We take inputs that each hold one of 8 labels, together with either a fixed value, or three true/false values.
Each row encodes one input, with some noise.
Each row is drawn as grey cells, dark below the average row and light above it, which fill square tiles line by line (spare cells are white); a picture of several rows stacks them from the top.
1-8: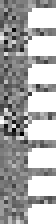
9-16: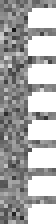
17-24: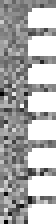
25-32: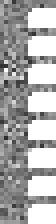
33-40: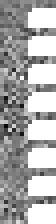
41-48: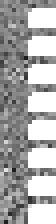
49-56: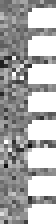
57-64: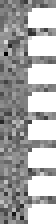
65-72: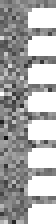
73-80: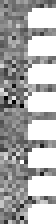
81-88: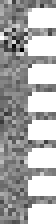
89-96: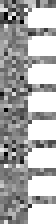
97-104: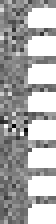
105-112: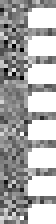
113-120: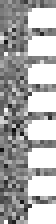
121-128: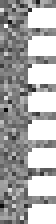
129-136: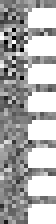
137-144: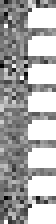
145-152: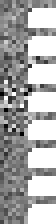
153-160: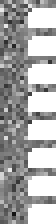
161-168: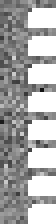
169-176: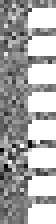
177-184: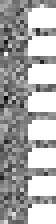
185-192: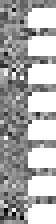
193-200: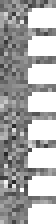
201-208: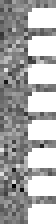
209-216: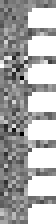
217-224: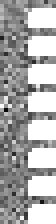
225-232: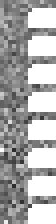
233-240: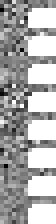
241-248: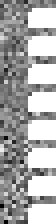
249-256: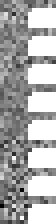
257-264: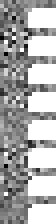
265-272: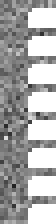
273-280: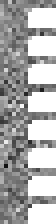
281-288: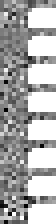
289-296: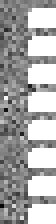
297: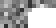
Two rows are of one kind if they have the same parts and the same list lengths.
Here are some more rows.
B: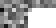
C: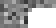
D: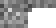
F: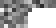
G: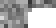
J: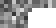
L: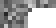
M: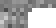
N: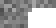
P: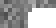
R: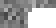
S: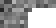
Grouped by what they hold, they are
B, L, N, P, R, S
C, D, F, G, J, M

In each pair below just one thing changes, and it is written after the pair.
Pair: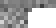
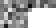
the label
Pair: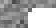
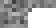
one of the three true/false values
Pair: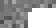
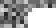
one of the three true/false values
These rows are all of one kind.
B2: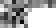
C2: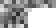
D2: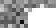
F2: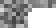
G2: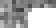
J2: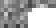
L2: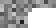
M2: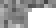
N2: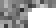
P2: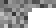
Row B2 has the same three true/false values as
C2 and F2.
